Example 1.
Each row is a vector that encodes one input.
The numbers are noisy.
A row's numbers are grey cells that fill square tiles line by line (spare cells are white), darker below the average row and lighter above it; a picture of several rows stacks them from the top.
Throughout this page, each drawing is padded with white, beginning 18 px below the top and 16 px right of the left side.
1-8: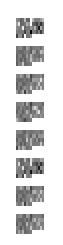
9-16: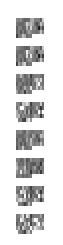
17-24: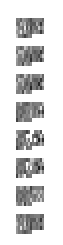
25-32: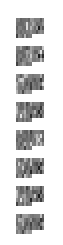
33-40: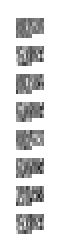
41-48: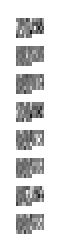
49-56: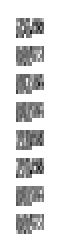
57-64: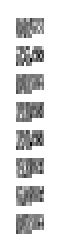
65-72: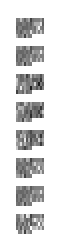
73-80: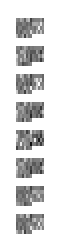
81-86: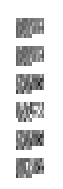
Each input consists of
either a point on a 6-point line, or a point on a 9-point line.
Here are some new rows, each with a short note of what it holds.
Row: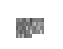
a point on a 9-point line
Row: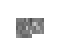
a point on a 9-point line
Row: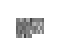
a point on a 9-point line
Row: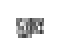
a point on a 6-point line
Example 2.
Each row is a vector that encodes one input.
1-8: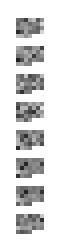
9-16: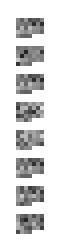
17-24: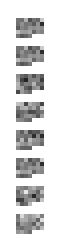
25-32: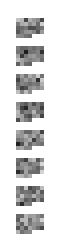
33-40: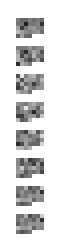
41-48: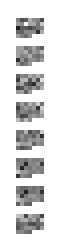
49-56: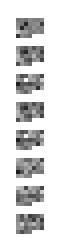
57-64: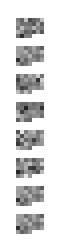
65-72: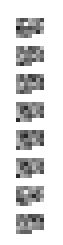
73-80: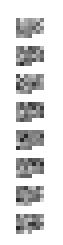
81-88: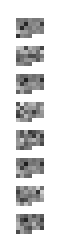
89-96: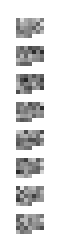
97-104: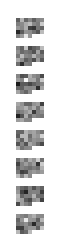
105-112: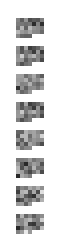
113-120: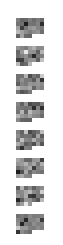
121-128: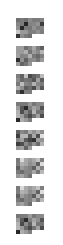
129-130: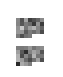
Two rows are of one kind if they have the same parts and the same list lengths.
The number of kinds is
2.
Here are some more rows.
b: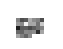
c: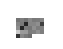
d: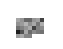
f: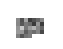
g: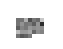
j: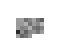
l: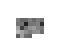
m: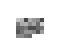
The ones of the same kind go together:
b, d, j, m
c, f, g, l

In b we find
one of 12 labels.
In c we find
three true/false values.
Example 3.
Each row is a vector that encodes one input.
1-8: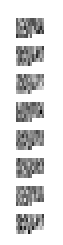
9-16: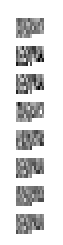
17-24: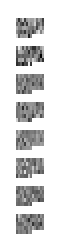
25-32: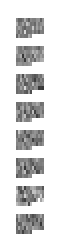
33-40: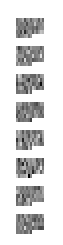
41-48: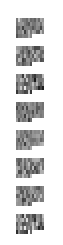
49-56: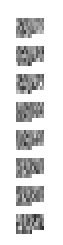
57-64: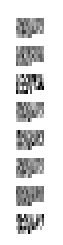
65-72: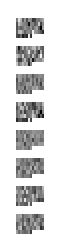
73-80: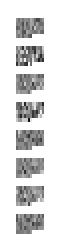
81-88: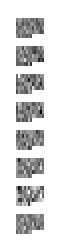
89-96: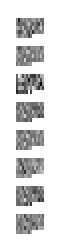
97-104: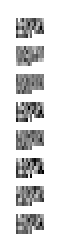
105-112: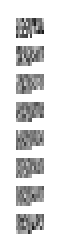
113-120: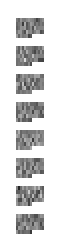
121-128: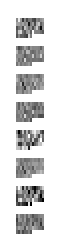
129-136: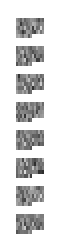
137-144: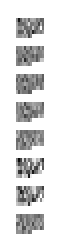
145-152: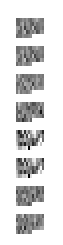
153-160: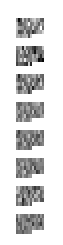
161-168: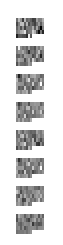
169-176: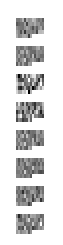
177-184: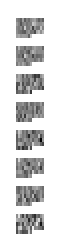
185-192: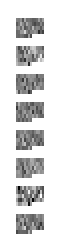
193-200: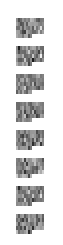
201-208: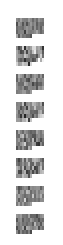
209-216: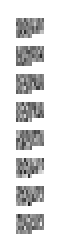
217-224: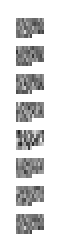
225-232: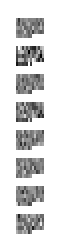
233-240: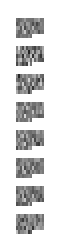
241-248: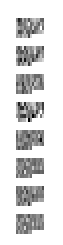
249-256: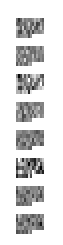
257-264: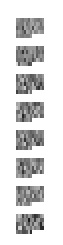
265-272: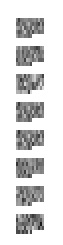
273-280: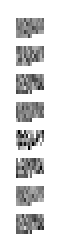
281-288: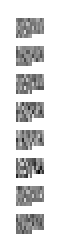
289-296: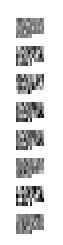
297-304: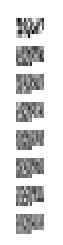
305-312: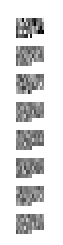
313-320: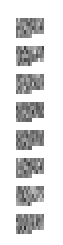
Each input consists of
a point on a 20-point circle, together with either a fixed value, or a node of a 13-node tree.
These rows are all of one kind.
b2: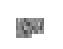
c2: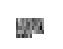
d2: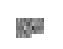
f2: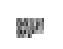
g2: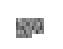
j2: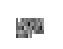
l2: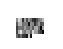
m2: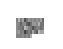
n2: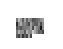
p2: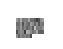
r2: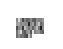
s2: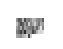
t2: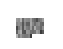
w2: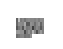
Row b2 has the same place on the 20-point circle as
j2, m2 and w2.
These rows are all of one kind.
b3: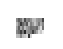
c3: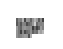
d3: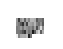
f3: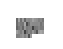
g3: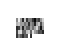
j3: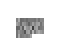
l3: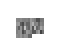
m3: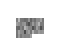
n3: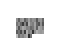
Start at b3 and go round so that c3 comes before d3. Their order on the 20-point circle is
b3, m3, f3, c3, n3, d3, l3, g3, j3.
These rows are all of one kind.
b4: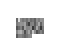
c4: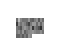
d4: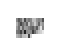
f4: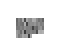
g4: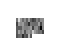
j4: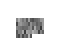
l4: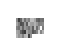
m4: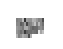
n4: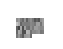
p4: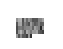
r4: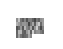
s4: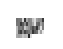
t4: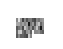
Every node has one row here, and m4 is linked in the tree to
p4 and t4.
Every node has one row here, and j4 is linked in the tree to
d4.
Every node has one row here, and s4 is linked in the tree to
c4.
